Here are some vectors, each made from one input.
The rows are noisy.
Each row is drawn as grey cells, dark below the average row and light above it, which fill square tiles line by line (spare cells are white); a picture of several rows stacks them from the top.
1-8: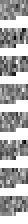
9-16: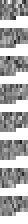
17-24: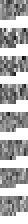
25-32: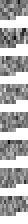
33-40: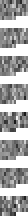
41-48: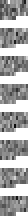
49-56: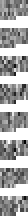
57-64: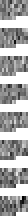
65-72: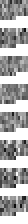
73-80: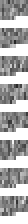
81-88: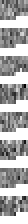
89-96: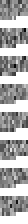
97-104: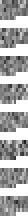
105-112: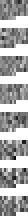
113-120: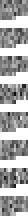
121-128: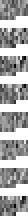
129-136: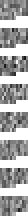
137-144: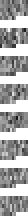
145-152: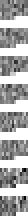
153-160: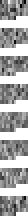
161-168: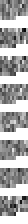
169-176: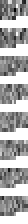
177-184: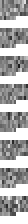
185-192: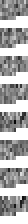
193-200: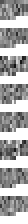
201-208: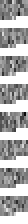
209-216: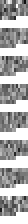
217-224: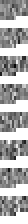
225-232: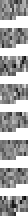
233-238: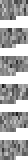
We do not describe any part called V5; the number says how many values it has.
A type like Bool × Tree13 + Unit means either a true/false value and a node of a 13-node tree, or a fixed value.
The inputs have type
Bool × Label8 × List2(V5).
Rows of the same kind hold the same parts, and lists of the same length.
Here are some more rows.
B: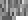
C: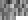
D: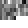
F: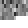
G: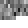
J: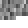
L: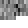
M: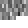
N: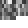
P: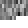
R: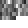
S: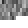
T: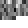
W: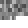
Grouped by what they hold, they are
B, C, M, P
D, N, R, T
F, G, J, L, S, W

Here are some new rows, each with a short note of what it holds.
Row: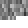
one of 8 labels and a true/false value, together with a list of one item
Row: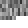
one of 8 labels and a true/false value, together with a list of one item
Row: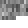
one of 8 labels and a true/false value, together with a list of two items
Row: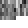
one of 8 labels and a true/false value, together with the empty list
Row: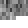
one of 8 labels and a true/false value, together with a list of two items
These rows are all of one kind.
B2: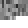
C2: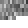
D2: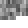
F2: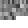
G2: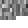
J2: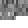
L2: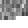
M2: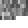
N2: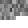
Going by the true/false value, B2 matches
J2 and N2.
